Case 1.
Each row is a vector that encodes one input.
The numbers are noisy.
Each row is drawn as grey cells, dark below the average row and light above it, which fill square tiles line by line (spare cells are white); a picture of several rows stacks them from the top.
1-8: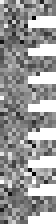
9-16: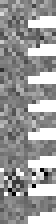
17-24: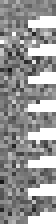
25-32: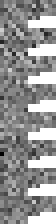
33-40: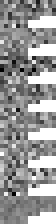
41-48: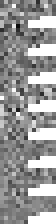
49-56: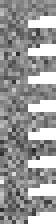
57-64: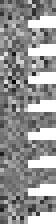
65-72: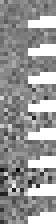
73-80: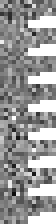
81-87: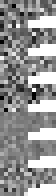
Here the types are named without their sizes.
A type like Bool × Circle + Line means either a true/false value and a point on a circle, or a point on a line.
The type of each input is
Tree.
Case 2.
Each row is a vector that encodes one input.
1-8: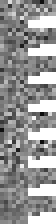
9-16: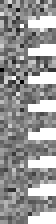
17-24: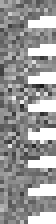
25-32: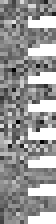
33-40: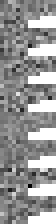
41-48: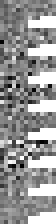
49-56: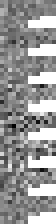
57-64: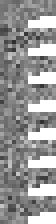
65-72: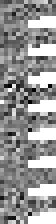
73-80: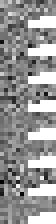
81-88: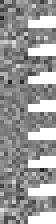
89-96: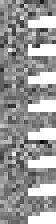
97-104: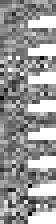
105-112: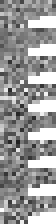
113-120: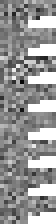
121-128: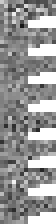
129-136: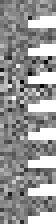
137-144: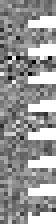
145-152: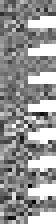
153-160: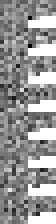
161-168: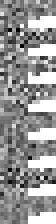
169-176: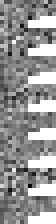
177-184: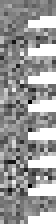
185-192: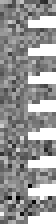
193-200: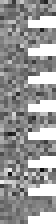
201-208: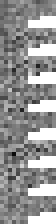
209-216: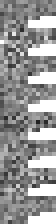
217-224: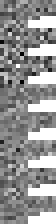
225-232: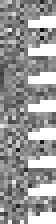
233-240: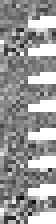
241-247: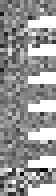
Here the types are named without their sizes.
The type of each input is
Circle.
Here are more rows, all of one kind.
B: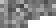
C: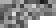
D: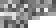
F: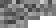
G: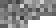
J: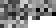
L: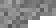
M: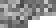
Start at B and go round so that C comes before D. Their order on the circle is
B, M, L, C, F, G, D, J.
